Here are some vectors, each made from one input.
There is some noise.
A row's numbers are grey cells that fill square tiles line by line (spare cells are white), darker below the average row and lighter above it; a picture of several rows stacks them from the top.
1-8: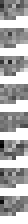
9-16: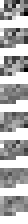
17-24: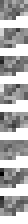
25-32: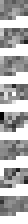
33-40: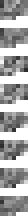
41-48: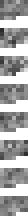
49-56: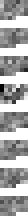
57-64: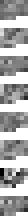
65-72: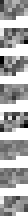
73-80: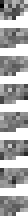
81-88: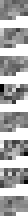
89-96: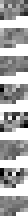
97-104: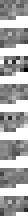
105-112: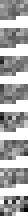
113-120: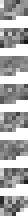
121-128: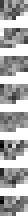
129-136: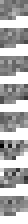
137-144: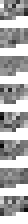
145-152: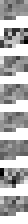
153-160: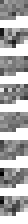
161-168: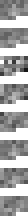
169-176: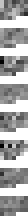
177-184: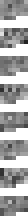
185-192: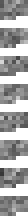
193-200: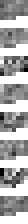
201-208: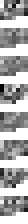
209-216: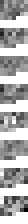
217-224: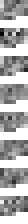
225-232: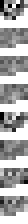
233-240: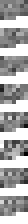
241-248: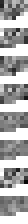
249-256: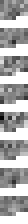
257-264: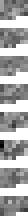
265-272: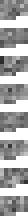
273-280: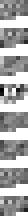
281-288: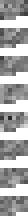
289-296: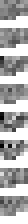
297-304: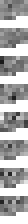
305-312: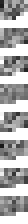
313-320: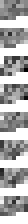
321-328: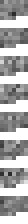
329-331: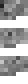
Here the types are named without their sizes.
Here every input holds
a list of points on a line.
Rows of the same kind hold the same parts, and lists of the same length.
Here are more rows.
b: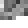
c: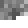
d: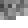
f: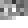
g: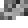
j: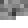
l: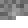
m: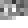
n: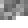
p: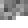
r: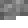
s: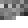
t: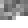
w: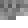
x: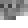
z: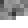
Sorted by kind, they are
b, d, g, l, n, p, t, w, x
c, j, r, s, z
f, m

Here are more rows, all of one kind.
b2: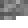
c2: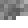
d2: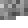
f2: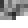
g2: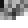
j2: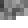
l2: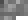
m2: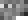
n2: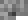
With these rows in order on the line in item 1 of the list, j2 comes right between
g2 and m2.
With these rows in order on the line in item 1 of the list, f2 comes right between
d2 and n2.
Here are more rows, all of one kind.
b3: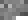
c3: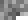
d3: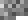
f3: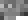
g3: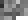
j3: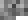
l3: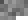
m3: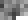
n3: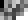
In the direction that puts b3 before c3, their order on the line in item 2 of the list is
d3, l3, b3, c3, f3, g3, m3, n3, j3.
